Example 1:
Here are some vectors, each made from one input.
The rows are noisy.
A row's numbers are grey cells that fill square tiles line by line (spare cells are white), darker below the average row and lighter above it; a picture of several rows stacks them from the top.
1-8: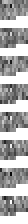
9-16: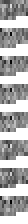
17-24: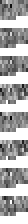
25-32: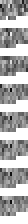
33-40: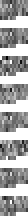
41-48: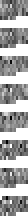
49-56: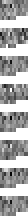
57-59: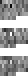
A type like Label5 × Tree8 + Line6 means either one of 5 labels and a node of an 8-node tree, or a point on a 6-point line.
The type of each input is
Bool × (Tree8 + Unit).
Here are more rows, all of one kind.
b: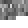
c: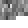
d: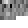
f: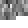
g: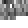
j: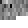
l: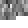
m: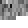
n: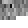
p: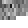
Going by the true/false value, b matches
c, f, g and l.
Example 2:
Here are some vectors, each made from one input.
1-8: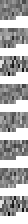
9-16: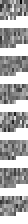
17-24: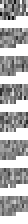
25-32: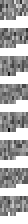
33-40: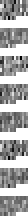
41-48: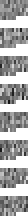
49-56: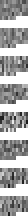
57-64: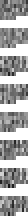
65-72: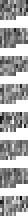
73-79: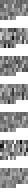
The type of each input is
Bool × Circle9.
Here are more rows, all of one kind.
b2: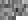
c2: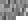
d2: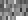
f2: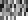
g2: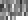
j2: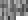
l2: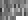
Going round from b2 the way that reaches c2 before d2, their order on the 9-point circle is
b2, c2, g2, d2, j2, f2, l2.
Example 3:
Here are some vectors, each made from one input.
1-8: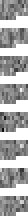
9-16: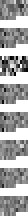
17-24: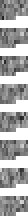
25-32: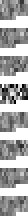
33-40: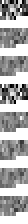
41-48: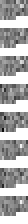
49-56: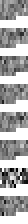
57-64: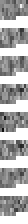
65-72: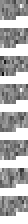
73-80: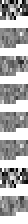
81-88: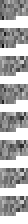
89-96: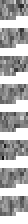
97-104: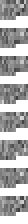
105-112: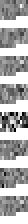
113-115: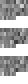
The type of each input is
Bool × Tree8 + Unit.
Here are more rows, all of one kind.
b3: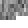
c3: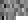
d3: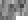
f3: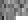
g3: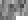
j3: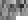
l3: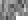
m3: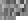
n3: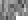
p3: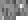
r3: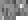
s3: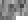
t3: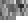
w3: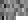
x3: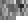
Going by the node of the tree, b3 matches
l3, n3, p3 and r3.
